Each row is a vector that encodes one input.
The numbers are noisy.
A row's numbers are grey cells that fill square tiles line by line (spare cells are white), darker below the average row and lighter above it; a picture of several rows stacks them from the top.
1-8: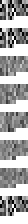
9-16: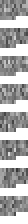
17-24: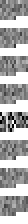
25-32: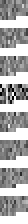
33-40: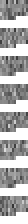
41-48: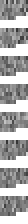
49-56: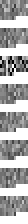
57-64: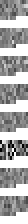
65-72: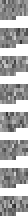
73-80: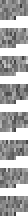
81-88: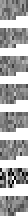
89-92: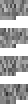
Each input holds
either a point on a 10-point circle and a true/false value, or a fixed value.
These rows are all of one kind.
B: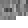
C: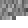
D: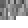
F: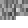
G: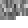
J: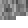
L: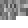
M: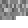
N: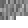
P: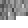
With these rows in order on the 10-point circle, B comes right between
J and N.
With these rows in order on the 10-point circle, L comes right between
M and P.
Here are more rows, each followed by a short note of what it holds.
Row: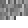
a point on a 10-point circle and a true/false value
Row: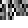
a fixed value
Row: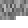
a point on a 10-point circle and a true/false value
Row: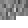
a point on a 10-point circle and a true/false value
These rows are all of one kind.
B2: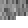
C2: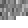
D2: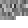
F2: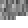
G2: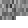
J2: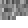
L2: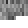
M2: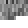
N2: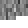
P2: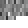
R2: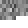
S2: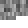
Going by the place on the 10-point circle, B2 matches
F2 and R2.
